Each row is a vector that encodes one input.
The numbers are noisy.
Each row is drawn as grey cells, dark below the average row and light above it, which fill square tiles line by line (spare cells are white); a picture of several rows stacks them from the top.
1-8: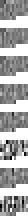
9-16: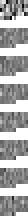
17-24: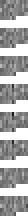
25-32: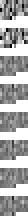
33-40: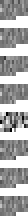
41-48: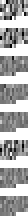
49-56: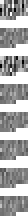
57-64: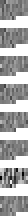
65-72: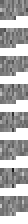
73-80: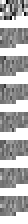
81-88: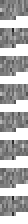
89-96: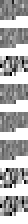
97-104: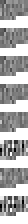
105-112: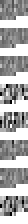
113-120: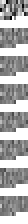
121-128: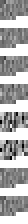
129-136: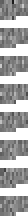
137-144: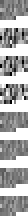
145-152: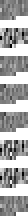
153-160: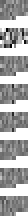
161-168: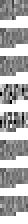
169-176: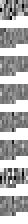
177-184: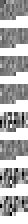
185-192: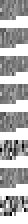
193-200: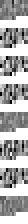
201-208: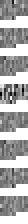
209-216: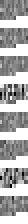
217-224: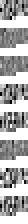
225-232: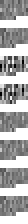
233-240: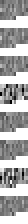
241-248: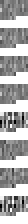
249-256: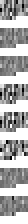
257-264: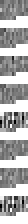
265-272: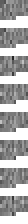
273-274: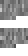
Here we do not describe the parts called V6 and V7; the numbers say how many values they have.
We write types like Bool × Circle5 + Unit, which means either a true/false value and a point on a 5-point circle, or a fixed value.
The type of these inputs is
(Circle10 + V6) × V7 + Line8.
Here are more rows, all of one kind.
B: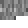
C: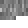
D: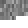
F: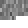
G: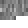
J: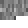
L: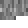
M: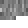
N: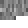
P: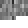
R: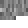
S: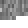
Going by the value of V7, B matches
J, L, N and R.
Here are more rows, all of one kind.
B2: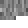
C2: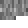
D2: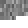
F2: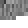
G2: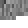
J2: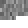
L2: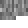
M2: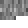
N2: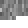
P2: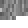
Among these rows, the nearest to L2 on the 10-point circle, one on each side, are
J2 and P2.
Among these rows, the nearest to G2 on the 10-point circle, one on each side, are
C2 and F2.
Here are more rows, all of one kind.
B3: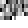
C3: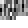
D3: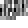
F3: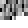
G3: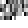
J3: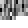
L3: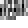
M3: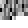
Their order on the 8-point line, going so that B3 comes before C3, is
G3, B3, F3, M3, J3, C3, D3, L3.
